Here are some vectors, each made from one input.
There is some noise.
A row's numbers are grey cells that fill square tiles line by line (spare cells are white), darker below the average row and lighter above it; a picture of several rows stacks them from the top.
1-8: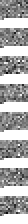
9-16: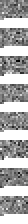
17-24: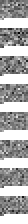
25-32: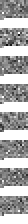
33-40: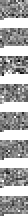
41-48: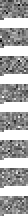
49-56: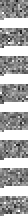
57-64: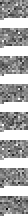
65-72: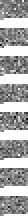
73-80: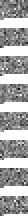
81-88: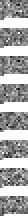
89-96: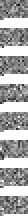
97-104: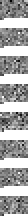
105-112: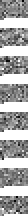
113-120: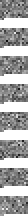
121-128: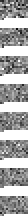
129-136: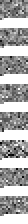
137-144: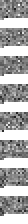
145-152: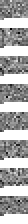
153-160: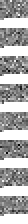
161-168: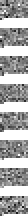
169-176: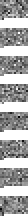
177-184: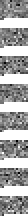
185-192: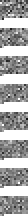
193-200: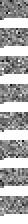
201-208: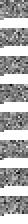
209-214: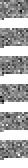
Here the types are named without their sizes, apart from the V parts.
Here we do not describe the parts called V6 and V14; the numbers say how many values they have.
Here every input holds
a true/false value and a value of V14, together with either a point on a line, or a value of V6.
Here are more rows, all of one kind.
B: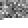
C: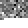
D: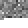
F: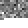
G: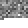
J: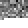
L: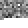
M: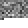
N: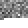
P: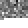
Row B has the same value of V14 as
C, G, M and N.
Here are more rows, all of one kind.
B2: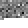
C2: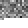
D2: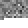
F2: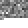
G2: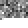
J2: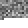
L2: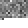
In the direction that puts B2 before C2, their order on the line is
B2, J2, L2, D2, C2, F2, G2.
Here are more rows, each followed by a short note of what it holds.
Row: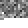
a point on a line, a true/false value and a value of V14
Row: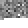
a point on a line, a true/false value and a value of V14
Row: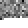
a true/false value, a value of V6 and a value of V14
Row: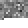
a point on a line, a true/false value and a value of V14
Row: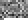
a true/false value, a value of V6 and a value of V14
